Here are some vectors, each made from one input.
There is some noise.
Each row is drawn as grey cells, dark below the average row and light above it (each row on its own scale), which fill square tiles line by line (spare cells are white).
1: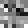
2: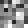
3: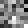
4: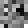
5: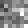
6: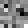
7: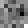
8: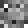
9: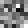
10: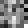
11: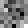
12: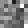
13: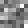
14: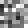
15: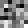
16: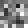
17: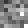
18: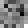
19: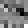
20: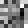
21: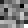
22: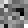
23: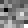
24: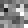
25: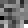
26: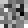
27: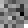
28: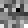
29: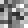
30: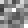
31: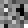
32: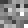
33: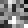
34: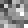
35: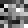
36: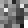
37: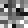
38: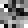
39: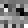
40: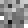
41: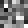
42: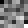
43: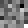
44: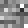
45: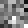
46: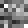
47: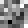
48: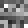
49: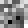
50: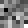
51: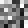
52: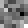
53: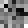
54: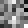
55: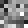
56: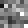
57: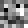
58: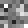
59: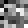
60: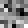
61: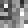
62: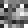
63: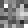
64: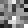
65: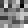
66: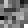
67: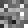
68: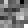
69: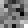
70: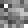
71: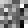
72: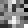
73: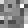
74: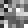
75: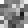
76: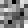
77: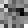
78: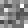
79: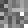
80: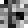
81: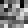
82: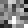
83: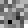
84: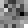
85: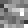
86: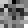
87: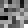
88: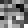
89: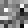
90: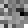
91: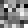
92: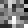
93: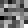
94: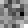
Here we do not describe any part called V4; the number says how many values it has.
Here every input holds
a list of up to two items, each a true/false value and a value of V4.
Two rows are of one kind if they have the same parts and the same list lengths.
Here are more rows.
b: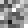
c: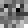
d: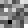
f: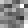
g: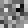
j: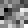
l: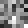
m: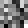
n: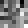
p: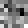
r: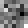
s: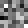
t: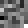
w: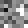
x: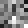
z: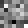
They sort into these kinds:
b, c, d, f, g, m, p, r
j, n, s, t, w, z
l, x

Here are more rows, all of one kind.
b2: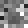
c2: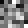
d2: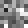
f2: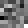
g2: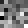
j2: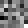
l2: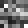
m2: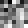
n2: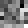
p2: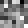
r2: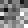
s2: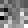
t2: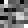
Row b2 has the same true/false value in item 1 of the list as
d2 and l2.
